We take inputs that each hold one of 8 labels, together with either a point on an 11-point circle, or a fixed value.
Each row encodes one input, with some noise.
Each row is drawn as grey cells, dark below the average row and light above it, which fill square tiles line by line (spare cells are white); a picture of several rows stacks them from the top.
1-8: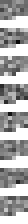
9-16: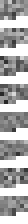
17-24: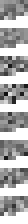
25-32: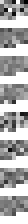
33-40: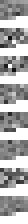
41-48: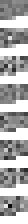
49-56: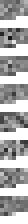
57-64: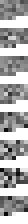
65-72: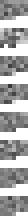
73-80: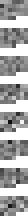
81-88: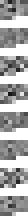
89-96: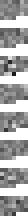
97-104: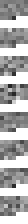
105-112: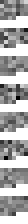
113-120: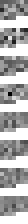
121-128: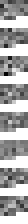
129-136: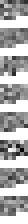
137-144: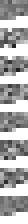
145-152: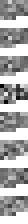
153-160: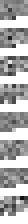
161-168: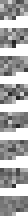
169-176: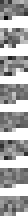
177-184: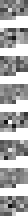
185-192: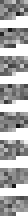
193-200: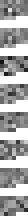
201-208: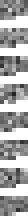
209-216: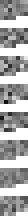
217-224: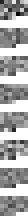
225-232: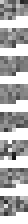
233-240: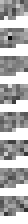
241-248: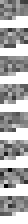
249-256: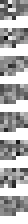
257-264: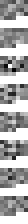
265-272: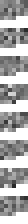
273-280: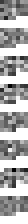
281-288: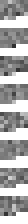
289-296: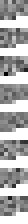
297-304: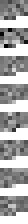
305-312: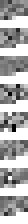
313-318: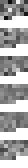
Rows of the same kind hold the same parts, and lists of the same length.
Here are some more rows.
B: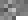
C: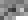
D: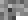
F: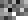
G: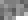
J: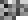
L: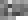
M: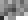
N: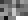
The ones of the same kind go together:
B, D, F, J, N
C, G, L, M

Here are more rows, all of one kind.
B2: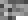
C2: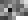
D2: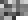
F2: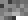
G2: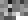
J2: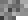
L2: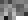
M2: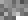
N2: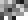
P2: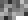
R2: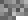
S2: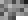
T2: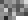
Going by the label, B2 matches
L2, N2 and S2.
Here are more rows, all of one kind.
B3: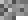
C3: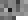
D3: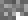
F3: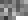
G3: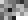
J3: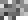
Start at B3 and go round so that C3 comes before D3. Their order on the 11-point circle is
B3, C3, J3, F3, D3, G3.
